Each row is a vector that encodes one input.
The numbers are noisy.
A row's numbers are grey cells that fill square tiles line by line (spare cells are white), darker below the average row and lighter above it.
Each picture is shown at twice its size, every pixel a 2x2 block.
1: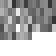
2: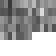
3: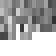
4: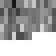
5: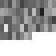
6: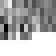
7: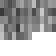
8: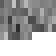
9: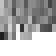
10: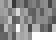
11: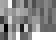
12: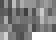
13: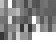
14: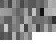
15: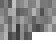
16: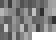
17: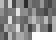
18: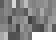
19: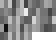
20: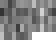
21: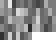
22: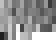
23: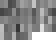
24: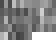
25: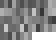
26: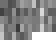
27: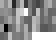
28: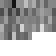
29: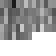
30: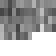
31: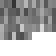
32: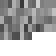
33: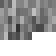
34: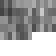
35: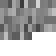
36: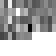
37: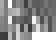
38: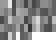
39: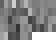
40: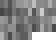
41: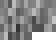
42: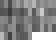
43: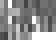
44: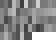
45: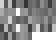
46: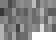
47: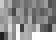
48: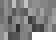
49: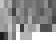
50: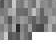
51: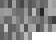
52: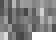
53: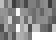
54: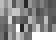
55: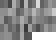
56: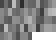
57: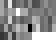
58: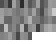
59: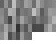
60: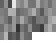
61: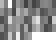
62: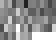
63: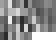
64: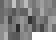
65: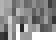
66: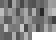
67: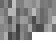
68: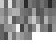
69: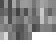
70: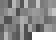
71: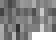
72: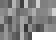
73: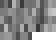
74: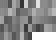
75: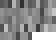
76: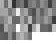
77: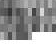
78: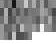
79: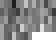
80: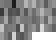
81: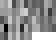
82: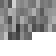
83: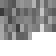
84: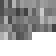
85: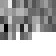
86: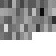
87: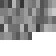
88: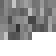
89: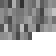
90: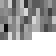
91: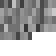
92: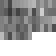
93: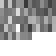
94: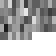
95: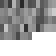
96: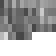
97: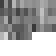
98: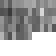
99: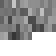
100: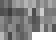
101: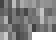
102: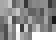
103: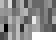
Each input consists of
either a point on a 4-point line and a point on a 6-point line, or a point on a 9-point line.
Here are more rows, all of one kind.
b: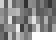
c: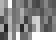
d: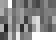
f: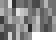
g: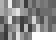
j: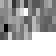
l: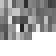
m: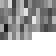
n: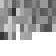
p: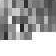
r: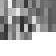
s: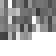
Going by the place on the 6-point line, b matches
l and p.
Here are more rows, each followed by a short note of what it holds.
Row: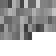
a point on a 9-point line
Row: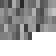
a point on a 9-point line
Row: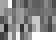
a point on a 4-point line and a point on a 6-point line
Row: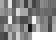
a point on a 4-point line and a point on a 6-point line
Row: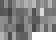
a point on a 9-point line
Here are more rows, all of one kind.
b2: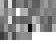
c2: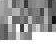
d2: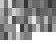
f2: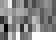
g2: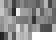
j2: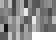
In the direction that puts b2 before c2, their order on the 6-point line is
j2, f2, b2, d2, c2, g2.
